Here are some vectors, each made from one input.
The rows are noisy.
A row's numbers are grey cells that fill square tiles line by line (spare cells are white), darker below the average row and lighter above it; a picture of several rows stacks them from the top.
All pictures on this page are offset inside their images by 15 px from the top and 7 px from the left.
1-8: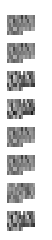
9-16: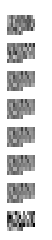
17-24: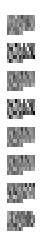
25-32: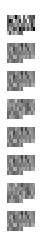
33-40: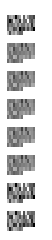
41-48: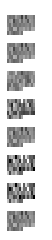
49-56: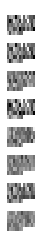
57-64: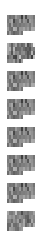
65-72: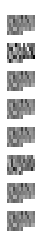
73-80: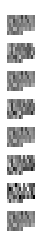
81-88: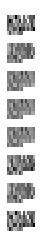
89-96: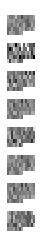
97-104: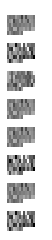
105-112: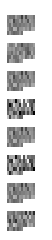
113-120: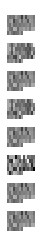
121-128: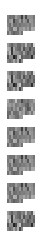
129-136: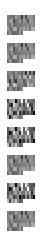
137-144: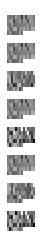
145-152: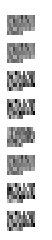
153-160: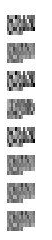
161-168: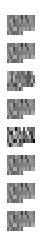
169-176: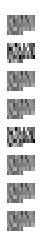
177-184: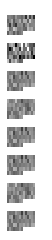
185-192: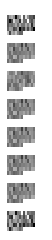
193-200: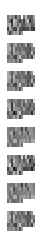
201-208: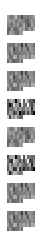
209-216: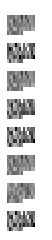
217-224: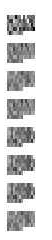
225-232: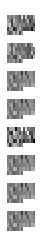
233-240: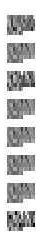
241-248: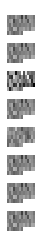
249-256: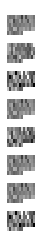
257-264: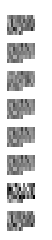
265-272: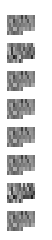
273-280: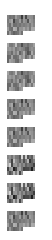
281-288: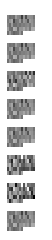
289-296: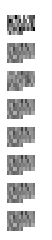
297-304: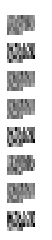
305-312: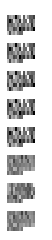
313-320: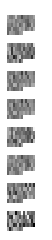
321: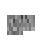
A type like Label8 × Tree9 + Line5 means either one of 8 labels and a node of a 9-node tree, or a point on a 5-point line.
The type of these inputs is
Line10.
